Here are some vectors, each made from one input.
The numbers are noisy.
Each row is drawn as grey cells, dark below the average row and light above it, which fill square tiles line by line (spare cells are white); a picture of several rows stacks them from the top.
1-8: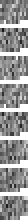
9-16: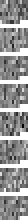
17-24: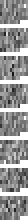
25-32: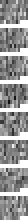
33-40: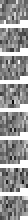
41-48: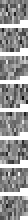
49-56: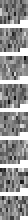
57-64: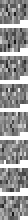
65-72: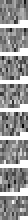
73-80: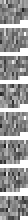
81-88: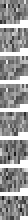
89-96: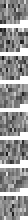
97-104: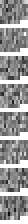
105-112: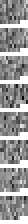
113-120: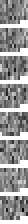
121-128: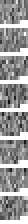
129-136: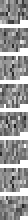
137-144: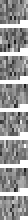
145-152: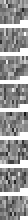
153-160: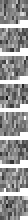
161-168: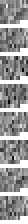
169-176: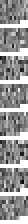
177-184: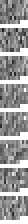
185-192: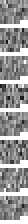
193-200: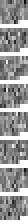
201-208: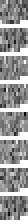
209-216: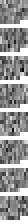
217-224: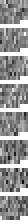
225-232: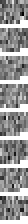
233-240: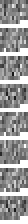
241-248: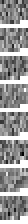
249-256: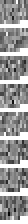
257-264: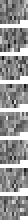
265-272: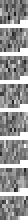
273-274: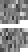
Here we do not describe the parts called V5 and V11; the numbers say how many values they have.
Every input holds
either one of 6 labels and a value of V5, or a point on a 7-point line, or a value of V11.
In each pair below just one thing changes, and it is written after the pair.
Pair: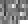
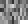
the value of V5
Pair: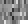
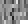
the label
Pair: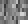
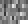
the label
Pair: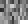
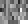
the label
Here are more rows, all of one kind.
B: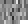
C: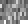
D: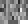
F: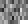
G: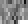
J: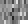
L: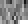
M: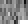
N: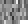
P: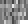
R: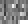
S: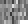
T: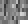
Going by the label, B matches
L and N.
